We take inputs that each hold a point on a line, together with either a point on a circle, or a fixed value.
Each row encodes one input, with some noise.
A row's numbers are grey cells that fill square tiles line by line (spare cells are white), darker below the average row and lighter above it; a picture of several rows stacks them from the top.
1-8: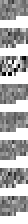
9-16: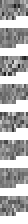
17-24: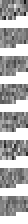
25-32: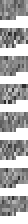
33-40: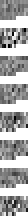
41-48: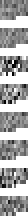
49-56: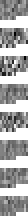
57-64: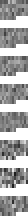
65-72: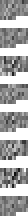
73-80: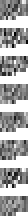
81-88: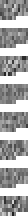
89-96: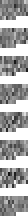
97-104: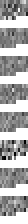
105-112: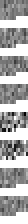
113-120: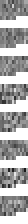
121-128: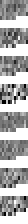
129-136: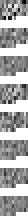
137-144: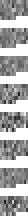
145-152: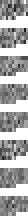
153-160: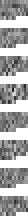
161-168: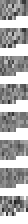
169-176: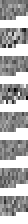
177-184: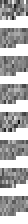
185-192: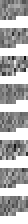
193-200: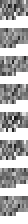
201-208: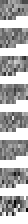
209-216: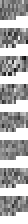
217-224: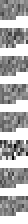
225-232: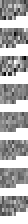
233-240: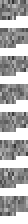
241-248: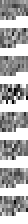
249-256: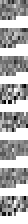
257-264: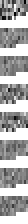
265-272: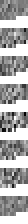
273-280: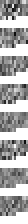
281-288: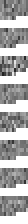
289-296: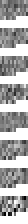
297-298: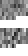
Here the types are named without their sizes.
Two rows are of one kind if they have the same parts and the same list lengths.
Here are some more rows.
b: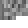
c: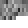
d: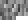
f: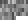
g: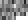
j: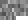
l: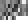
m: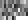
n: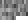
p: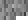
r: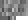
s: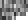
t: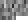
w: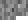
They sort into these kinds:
b, d, g, j, l, m, r, s, t
c, f, n, p, w

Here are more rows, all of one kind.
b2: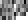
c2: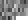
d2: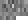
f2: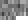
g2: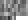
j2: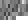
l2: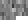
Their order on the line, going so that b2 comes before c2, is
j2, b2, d2, l2, g2, f2, c2.
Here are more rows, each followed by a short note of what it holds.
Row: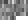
a point on a line
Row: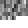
a point on a line
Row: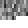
a point on a line
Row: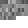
a point on a line
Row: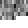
a point on a line
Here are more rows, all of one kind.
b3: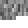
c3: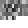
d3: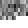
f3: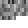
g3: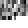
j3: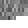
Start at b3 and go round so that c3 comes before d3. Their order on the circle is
b3, f3, g3, j3, c3, d3.
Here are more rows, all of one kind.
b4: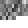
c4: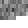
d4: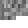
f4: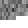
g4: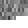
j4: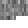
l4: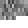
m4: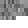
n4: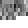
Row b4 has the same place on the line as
c4 and f4.
